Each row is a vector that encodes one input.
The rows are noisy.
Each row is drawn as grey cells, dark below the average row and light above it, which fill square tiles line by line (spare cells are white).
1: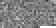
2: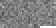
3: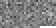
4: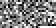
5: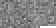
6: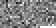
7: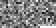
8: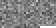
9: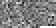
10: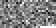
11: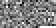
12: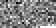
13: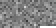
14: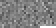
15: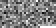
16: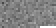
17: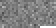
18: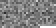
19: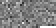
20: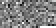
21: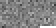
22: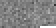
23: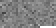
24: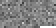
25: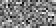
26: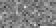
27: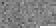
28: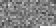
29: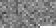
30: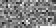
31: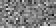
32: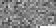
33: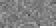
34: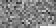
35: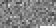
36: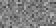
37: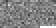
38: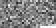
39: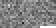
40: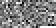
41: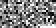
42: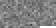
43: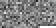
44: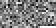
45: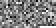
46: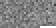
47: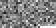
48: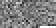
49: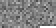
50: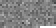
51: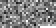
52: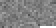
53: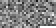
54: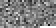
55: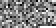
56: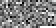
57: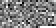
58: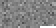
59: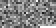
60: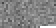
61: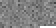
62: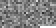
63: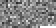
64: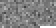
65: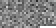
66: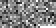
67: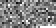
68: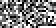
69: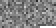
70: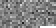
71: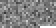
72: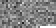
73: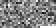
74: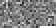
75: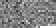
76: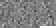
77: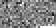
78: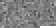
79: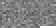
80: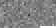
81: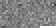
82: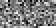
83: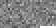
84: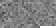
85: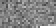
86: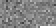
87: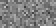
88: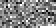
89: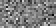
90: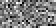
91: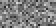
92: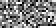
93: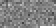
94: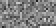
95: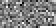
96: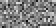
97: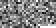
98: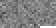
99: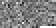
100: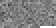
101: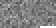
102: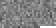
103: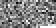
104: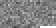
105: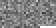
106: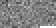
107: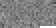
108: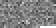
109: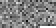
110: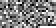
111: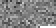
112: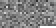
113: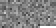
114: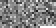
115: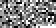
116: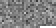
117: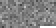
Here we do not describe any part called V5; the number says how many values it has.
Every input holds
a list of up to two items, each one of 4 labels and a value of V5.
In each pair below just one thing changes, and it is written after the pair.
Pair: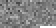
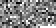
the value of V5 in item 2 of the list
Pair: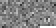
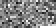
the label in item 2 of the list
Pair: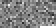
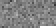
the label in item 1 of the list
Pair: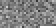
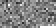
the label in item 1 of the list
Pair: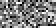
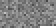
the value of V5 in item 1 of the list
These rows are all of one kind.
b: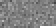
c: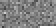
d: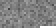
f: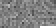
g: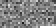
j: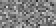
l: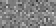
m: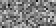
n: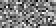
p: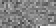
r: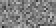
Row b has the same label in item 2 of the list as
c, l, n and p.
